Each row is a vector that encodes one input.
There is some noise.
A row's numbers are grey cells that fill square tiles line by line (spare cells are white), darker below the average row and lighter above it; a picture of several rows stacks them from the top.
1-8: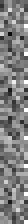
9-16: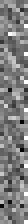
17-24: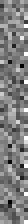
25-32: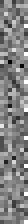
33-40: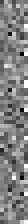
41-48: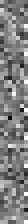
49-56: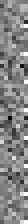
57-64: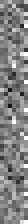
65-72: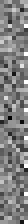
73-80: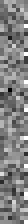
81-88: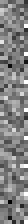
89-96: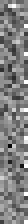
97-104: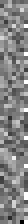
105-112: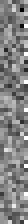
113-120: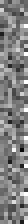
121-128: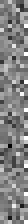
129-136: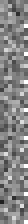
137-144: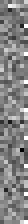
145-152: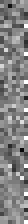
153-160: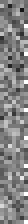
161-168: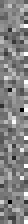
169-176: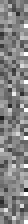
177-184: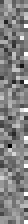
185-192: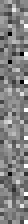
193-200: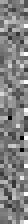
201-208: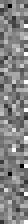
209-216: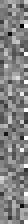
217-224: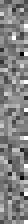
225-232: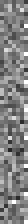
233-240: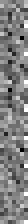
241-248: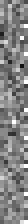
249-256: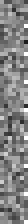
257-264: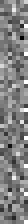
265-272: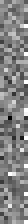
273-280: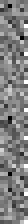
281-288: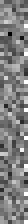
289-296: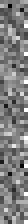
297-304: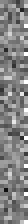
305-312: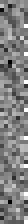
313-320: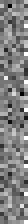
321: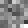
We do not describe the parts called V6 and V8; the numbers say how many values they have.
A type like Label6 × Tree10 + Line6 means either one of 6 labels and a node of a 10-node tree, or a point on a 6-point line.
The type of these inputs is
List2(V8) × V6 + Tree11 × Tree11 × Tree11.
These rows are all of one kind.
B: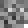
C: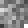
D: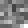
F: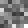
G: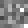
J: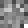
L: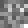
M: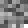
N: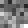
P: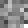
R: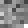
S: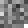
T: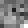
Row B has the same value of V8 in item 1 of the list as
F and G.
